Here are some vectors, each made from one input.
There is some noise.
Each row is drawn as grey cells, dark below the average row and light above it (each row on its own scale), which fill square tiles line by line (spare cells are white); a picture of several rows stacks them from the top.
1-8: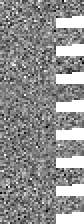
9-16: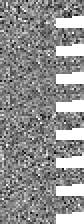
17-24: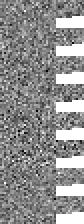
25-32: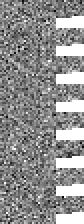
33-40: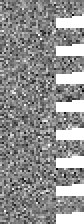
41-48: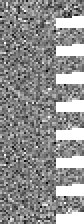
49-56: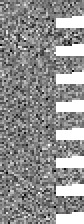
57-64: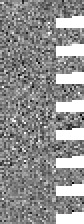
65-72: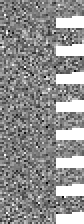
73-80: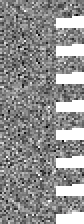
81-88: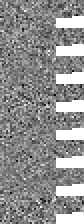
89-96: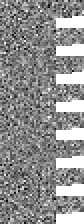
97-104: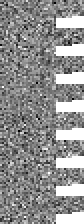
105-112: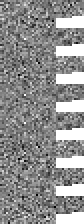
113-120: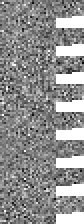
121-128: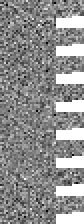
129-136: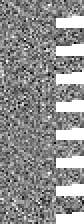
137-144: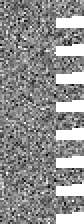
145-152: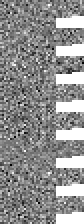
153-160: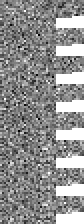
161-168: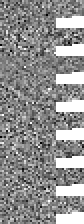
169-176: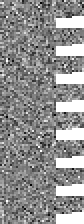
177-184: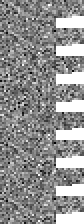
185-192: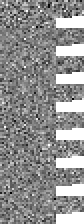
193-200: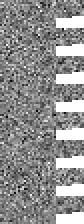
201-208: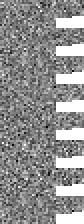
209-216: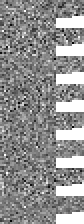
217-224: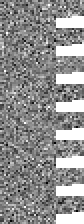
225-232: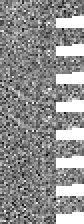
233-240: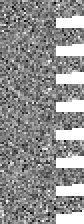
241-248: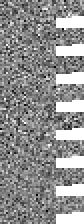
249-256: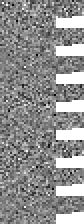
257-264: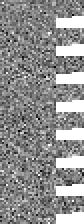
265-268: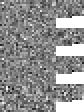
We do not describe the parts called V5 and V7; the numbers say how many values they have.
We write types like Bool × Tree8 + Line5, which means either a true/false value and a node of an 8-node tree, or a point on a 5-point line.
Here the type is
Bool × Line6 + V5 × V7.
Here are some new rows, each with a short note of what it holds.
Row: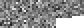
a value of V5 and a value of V7
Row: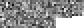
a value of V5 and a value of V7
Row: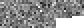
a value of V5 and a value of V7
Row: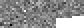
a value of V5 and a value of V7
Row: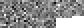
a point on a 6-point line and a true/false value
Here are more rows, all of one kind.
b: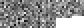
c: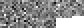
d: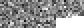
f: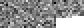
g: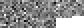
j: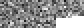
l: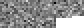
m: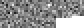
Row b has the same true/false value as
c and g.
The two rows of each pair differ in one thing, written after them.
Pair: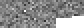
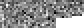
the value of V7
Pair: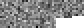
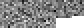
the value of V5
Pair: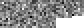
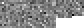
the value of V5
